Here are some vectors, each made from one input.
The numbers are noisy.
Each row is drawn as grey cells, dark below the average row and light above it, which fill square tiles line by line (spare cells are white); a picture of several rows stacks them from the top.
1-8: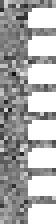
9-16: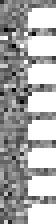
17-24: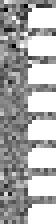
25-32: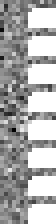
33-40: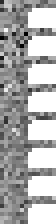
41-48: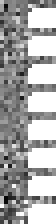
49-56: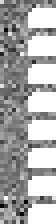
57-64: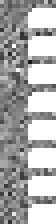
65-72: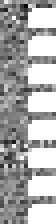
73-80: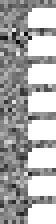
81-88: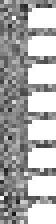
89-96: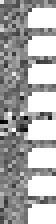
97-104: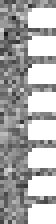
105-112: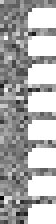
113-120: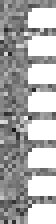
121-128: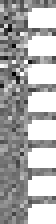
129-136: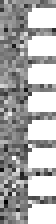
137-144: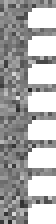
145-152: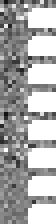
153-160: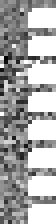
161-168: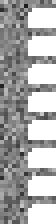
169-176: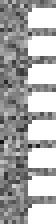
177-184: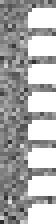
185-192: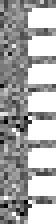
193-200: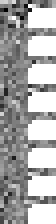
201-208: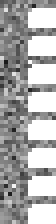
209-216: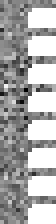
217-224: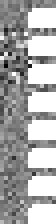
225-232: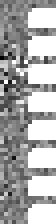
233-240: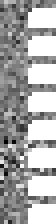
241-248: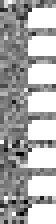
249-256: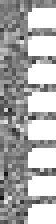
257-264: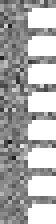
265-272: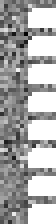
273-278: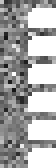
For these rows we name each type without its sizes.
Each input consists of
either a point on a circle, or a list of points on a line.
